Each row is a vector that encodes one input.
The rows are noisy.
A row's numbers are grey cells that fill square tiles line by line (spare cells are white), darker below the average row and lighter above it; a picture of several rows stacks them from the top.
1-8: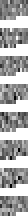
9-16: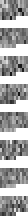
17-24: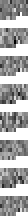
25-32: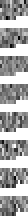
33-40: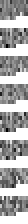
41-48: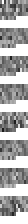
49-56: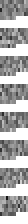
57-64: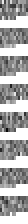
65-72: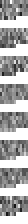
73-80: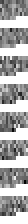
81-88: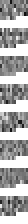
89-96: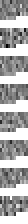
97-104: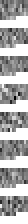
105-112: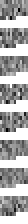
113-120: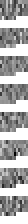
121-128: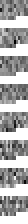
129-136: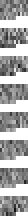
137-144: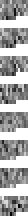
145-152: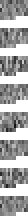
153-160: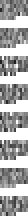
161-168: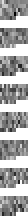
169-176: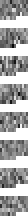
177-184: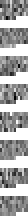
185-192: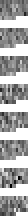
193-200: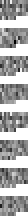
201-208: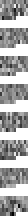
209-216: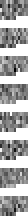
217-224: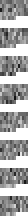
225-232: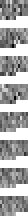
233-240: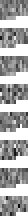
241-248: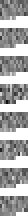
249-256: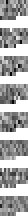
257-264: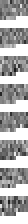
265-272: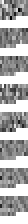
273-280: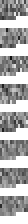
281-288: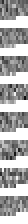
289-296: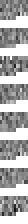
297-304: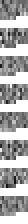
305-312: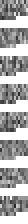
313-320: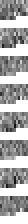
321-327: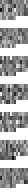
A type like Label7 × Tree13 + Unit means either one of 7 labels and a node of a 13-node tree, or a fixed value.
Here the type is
Bool × Circle6 + Line7 × (Tree13 + Unit) + Line10.
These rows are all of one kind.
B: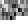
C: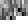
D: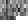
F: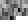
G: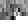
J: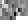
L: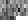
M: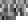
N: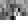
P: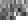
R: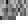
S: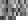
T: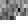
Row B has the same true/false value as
J and M.
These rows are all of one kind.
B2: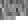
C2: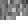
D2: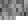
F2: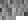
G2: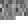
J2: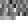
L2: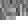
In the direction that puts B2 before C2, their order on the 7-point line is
J2, D2, F2, G2, B2, L2, C2.
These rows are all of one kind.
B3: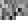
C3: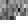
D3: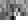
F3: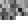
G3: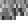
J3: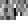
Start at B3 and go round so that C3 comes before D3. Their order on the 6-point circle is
B3, J3, C3, D3, F3, G3.
